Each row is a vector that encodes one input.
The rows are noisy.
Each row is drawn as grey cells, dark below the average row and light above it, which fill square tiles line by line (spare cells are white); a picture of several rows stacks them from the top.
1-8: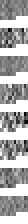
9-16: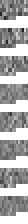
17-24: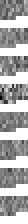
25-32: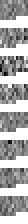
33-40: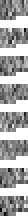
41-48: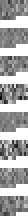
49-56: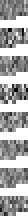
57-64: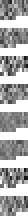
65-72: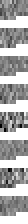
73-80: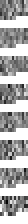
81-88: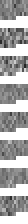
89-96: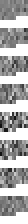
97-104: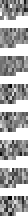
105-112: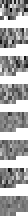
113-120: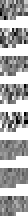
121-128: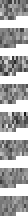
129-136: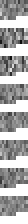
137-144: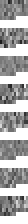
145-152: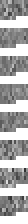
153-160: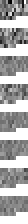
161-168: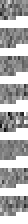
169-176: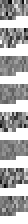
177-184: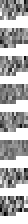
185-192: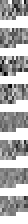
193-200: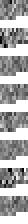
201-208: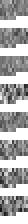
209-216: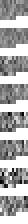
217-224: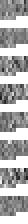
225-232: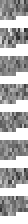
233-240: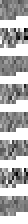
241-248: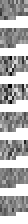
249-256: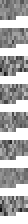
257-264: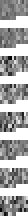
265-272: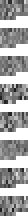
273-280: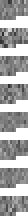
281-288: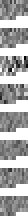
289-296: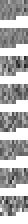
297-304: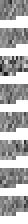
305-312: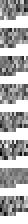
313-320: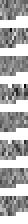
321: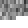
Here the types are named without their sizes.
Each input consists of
a node of a tree, together with either a fixed value, or three true/false values.
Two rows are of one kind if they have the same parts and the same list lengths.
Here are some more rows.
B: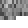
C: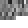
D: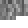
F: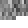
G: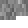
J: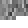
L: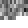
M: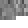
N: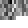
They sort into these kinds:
B, C, D, F, L, N
G, J, M

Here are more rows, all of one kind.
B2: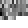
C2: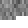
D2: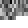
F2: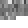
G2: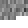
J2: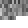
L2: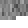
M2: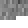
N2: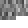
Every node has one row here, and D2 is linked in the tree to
L2.
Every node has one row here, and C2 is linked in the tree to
G2 and J2.
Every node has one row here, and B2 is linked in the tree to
F2.
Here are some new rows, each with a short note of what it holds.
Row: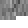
a node of a tree and three true/false values
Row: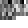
a node of a tree
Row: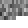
a node of a tree
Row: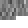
a node of a tree and three true/false values
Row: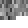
a node of a tree
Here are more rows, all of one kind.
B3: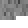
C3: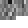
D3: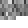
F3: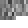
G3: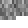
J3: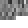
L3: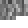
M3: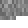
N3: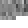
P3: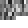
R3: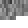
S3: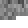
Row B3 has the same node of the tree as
N3 and P3.
